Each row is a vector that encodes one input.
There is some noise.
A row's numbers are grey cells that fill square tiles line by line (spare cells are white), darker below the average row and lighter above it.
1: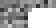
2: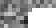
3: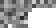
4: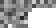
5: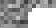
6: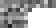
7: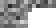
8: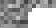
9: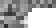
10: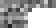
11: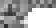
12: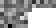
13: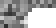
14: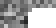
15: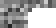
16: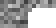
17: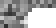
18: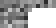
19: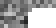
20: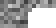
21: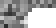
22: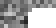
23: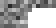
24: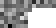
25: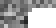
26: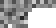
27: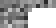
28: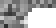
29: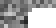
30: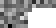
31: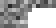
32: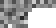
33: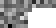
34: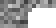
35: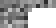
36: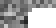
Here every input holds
three true/false values.
